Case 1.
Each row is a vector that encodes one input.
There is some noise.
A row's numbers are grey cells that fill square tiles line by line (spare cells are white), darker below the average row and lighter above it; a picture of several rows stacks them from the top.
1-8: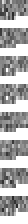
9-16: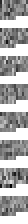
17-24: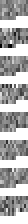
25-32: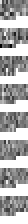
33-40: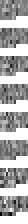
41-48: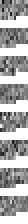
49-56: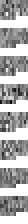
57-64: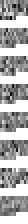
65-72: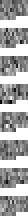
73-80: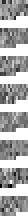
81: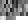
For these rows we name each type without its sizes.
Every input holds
a list of points on a circle.
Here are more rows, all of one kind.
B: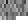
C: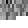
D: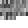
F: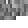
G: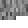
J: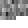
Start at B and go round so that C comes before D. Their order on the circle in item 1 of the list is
B, C, J, D, G, F.
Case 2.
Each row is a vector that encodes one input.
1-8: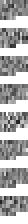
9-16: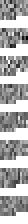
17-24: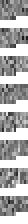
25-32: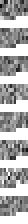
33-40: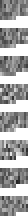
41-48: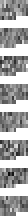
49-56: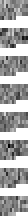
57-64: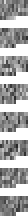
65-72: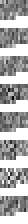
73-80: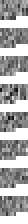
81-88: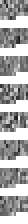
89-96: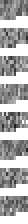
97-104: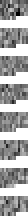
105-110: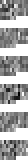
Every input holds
a list of up to two points on a 7-point line.
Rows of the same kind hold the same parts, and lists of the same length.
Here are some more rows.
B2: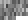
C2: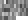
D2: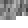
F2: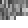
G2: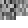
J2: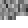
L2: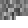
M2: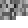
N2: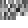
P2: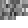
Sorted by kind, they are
B2, G2, J2, M2, P2
C2, D2, F2, L2
N2

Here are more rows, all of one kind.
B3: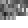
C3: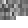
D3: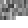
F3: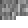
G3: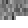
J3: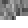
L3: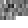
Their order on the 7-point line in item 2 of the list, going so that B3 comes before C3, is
L3, D3, G3, J3, B3, C3, F3.
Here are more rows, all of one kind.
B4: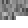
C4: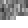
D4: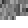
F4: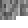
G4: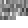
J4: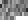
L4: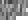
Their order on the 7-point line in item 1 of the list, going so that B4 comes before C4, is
J4, D4, B4, G4, C4, F4, L4.
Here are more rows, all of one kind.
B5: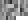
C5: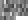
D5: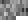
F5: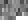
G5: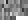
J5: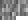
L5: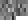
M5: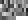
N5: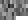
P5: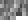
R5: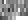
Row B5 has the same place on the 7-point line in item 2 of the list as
D5, L5 and P5.
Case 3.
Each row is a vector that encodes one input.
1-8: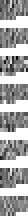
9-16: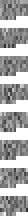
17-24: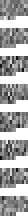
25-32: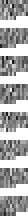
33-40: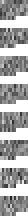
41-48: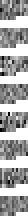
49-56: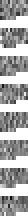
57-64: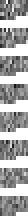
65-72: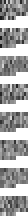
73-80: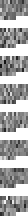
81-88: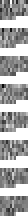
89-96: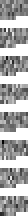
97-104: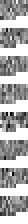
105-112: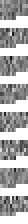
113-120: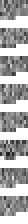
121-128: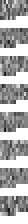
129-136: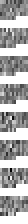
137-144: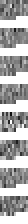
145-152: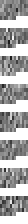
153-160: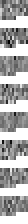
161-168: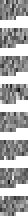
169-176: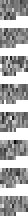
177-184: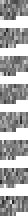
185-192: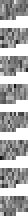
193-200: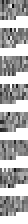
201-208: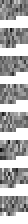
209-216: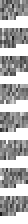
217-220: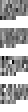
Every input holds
a node of a 12-node tree, together with either a fixed value, or four true/false values.
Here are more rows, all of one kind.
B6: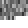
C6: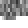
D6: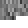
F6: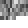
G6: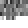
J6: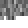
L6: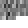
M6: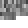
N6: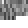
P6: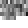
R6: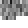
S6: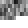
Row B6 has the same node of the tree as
C6, G6, N6 and R6.
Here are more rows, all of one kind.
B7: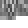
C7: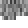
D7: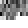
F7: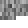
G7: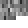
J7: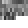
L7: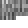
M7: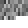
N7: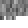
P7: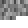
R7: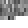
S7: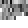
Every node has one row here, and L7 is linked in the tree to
B7, R7 and S7.
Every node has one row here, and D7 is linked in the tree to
C7.
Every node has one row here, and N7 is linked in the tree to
S7.
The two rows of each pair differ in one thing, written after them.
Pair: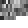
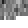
one of the four true/false values
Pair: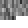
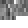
one of the four true/false values
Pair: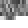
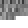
one of the four true/false values
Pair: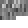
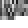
the node of the tree
